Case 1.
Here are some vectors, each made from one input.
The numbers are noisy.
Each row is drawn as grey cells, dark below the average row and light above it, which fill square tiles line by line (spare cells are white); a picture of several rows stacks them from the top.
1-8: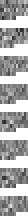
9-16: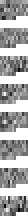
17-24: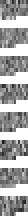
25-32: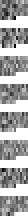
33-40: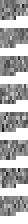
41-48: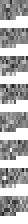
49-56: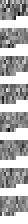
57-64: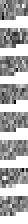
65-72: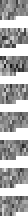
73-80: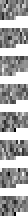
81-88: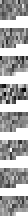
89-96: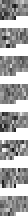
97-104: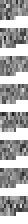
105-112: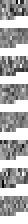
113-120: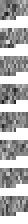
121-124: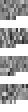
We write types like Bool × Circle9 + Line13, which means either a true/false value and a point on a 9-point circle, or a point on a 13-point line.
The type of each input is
Bool × Tree13.
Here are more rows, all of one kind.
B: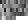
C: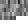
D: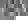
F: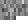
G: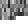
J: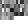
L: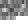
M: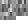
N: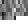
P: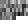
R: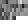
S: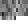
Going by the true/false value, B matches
G, J and P.
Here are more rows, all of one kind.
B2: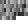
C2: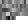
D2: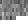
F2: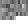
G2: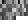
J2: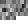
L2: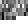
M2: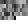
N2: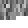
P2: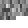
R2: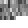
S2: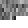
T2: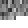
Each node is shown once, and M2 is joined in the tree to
S2.
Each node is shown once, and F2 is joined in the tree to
D2 and G2.
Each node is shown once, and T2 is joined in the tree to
G2.
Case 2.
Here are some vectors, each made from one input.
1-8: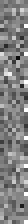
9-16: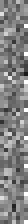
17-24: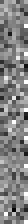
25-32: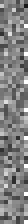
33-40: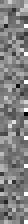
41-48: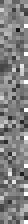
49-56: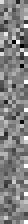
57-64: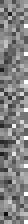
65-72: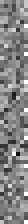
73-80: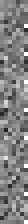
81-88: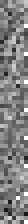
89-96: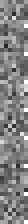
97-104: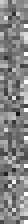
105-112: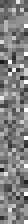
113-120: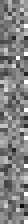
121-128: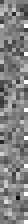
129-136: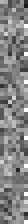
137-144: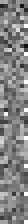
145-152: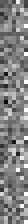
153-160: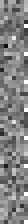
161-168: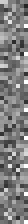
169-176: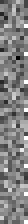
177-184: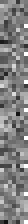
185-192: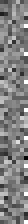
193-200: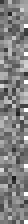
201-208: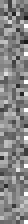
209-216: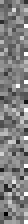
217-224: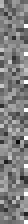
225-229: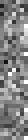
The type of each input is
Circle13 × Circle13.
